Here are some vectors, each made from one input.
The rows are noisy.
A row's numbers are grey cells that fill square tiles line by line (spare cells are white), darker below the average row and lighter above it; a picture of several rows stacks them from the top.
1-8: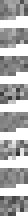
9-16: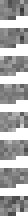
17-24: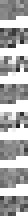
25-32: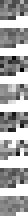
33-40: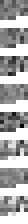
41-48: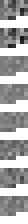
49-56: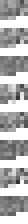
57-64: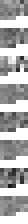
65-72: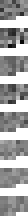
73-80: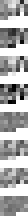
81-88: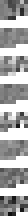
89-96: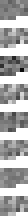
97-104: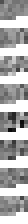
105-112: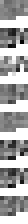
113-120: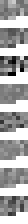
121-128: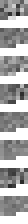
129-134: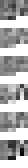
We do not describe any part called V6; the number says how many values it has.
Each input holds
a list of up to two items, each a true/false value and a value of V6.
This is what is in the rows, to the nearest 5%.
All of them are lists of up to two items, each a true/false value and a value of V6: about 5% are empty, 30% hold one and 65% two.
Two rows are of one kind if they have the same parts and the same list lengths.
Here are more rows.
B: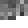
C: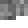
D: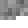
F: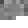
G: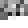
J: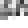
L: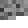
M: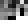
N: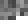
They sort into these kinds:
B, C, D, J, M
F, N
G, L

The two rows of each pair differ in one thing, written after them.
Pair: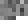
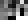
the true/false value in item 1 of the list
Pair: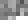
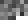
the value of V6 in item 2 of the list
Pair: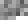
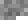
the value of V6 in item 2 of the list
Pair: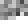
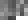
the value of V6 in item 2 of the list
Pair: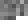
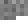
the true/false value in item 2 of the list
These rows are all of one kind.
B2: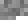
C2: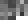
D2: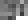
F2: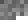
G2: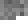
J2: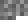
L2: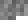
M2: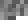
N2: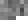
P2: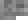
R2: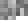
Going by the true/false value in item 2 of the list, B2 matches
C2 and J2.
